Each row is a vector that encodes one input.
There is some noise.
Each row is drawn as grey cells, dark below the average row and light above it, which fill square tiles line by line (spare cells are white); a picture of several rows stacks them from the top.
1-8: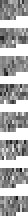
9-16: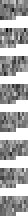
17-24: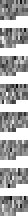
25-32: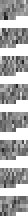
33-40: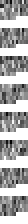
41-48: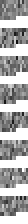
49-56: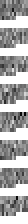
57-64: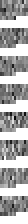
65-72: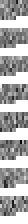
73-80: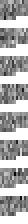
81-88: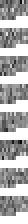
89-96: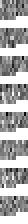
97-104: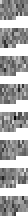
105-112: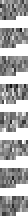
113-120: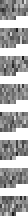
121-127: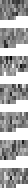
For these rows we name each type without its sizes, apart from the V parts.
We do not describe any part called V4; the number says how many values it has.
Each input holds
a label, together with either a node of a tree, or a value of V4.
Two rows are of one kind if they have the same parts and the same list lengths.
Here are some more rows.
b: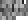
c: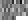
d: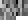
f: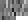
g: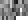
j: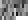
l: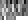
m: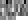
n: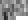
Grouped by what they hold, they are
b, f, g, n
c, d, j, l, m

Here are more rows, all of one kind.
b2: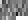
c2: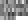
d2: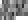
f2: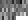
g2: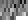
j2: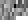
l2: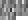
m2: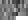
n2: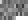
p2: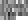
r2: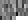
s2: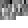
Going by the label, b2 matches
l2 and s2.
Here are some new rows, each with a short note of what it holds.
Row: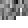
a label and a node of a tree
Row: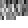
a label and a value of V4
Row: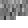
a label and a node of a tree
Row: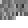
a label and a value of V4
